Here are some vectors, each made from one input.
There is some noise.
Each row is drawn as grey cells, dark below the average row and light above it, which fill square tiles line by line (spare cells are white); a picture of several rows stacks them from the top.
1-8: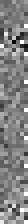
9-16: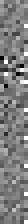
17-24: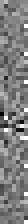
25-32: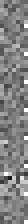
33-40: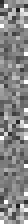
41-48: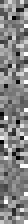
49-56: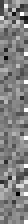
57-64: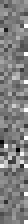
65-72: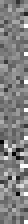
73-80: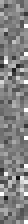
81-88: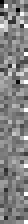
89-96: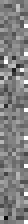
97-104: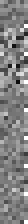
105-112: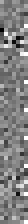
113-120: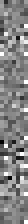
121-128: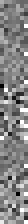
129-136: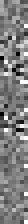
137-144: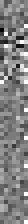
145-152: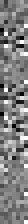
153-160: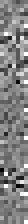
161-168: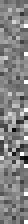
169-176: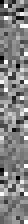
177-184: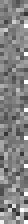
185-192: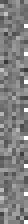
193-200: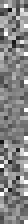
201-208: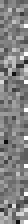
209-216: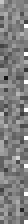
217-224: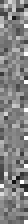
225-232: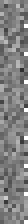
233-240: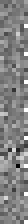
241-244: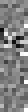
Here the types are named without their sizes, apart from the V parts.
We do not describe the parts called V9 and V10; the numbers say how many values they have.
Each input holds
either a node of a tree, or a true/false value, a value of V9 and a value of V10.
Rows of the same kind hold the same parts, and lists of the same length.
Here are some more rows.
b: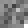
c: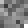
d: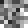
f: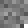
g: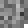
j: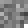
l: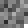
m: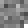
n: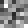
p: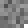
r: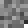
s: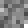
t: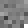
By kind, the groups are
b, c, f, g, j, l, m, p, r, s, t
d, n

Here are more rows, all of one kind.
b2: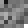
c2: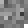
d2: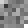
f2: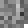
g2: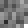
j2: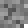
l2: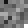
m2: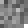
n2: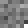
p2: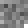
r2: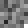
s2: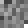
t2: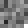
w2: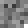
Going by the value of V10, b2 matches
c2, d2, m2 and s2.
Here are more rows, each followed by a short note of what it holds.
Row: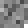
a true/false value, a value of V9 and a value of V10
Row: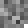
a true/false value, a value of V9 and a value of V10
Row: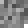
a true/false value, a value of V9 and a value of V10
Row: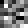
a node of a tree
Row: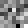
a node of a tree
